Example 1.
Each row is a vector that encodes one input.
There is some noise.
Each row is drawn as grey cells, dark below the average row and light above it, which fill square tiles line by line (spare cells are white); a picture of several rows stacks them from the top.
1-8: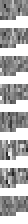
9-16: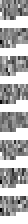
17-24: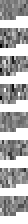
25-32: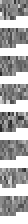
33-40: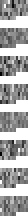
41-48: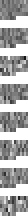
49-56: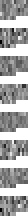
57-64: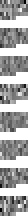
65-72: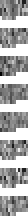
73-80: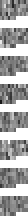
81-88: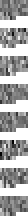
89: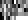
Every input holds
either a node of an 8-node tree, or three true/false values.
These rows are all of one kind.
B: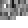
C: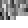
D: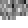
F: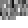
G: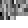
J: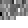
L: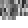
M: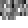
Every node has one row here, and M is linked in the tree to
D.
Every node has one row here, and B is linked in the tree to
G.
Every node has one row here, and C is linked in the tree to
G.
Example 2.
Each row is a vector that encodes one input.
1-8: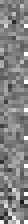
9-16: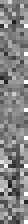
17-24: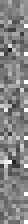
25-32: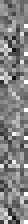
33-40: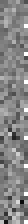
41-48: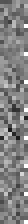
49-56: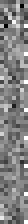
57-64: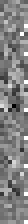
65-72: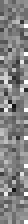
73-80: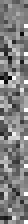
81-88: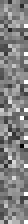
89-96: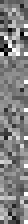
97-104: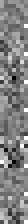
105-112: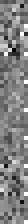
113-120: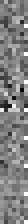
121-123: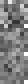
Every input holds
one of 10 labels and a node of a 7-node tree.
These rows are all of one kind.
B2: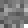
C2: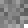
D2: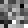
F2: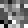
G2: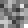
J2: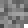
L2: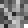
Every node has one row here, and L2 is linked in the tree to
B2.
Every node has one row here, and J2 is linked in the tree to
D2 and F2.
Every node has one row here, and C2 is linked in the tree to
F2 and G2.
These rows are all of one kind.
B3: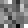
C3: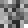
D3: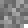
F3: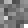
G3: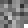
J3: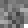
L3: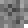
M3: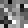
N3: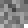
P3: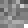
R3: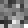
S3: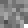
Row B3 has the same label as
C3, F3 and G3.
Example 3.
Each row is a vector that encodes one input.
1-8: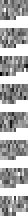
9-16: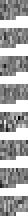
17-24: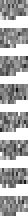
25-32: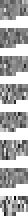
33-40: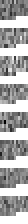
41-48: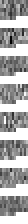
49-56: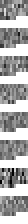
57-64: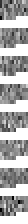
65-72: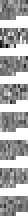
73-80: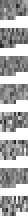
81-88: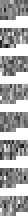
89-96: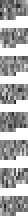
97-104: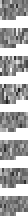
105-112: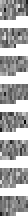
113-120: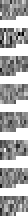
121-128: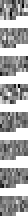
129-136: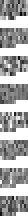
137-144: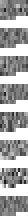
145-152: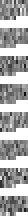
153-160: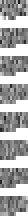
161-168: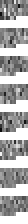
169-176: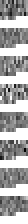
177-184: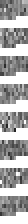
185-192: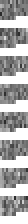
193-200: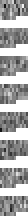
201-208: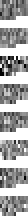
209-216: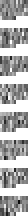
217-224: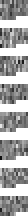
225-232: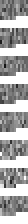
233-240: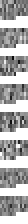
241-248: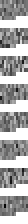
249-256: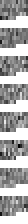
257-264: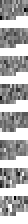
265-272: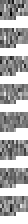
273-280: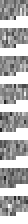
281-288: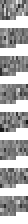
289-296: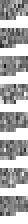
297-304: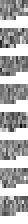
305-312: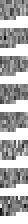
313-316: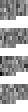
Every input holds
either a fixed value, or a node of a 15-node tree, or four true/false values.
